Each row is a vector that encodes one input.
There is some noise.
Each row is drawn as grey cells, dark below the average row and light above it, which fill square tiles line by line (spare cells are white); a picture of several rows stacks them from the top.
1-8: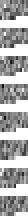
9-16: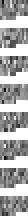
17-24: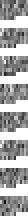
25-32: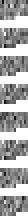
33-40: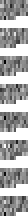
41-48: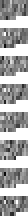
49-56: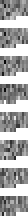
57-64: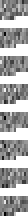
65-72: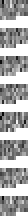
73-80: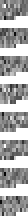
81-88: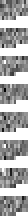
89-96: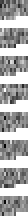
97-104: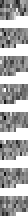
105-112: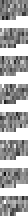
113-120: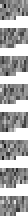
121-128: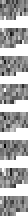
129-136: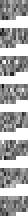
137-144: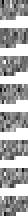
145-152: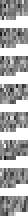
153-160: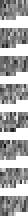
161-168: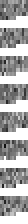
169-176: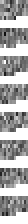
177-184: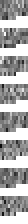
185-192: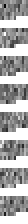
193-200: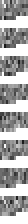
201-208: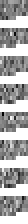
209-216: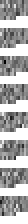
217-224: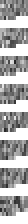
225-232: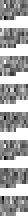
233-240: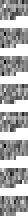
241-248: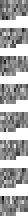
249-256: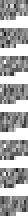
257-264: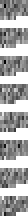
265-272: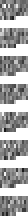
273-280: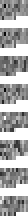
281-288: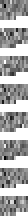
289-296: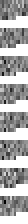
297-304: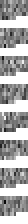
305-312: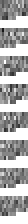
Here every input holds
one of 8 labels, together with either a node of a 7-node tree, or a node of an 8-node tree.
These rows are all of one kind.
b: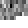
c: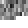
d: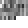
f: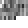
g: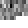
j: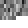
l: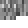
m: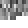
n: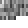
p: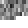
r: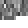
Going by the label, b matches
c, g, m and p.
